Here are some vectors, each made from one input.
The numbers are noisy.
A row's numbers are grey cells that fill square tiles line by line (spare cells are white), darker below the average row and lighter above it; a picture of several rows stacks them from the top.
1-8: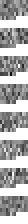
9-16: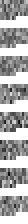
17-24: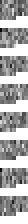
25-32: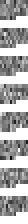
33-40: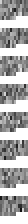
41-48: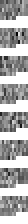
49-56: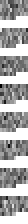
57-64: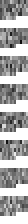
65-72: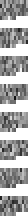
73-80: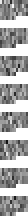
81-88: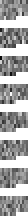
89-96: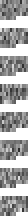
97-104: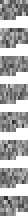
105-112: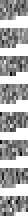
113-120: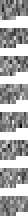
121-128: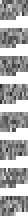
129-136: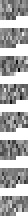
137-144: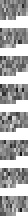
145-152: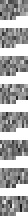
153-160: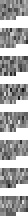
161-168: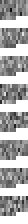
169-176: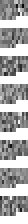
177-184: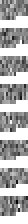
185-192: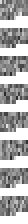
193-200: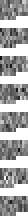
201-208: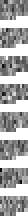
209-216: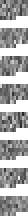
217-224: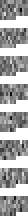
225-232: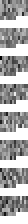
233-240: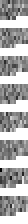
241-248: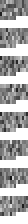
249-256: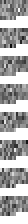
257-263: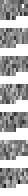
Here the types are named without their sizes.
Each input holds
a point on a line and a node of a tree, together with either a fixed value, or three true/false values.
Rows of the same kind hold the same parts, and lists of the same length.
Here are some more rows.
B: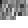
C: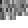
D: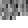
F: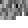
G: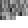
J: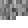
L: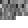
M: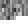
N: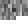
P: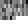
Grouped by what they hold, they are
B, C, D, F, G, L, P
J, M, N

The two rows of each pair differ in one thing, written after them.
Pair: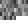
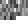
the place on the line
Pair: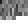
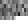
the node of the tree
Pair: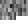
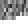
the place on the line
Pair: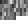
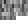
the place on the line
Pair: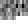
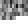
the node of the tree
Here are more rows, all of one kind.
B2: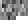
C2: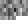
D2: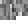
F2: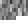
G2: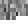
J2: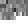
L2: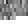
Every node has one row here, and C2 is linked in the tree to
J2 and L2.
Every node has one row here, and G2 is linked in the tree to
D2.
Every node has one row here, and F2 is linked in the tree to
B2.
